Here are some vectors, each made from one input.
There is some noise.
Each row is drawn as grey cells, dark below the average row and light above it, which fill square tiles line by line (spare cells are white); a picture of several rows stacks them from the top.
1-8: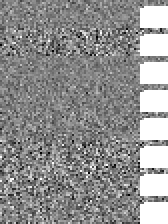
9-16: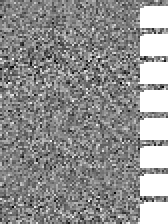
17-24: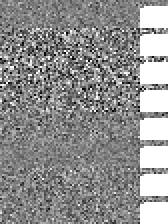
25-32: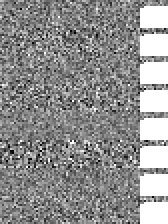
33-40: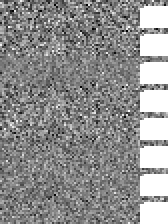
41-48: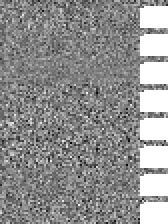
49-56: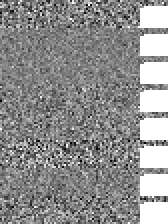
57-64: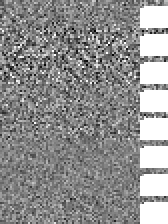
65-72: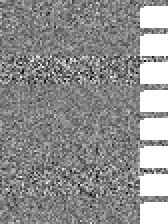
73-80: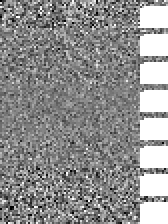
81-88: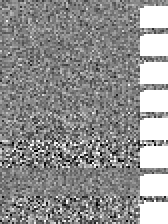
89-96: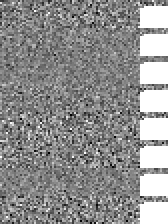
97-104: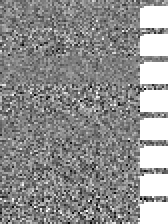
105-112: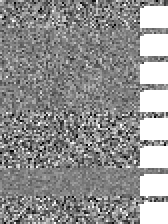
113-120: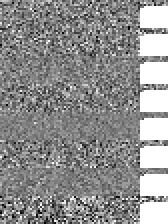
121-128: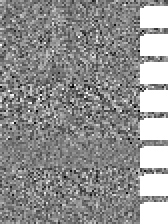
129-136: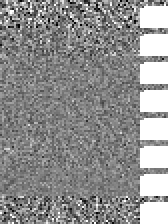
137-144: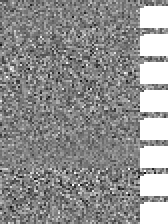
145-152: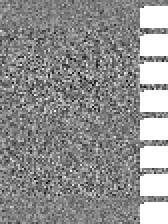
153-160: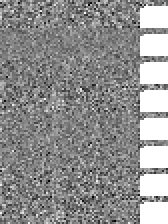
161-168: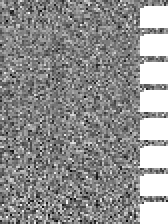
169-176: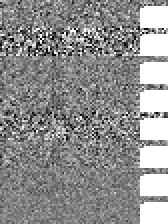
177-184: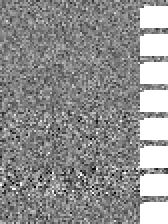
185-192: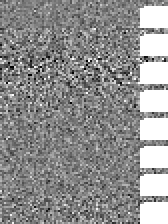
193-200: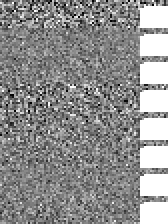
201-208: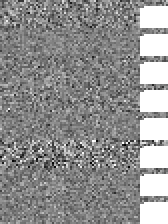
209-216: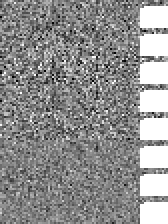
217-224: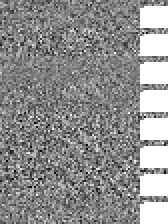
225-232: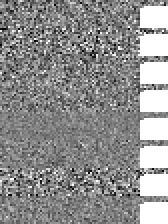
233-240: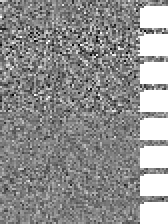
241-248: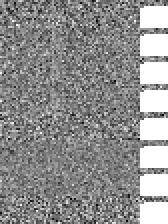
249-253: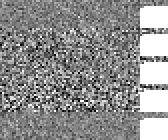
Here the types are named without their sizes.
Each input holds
either a point on each of three circles, or a fixed value.
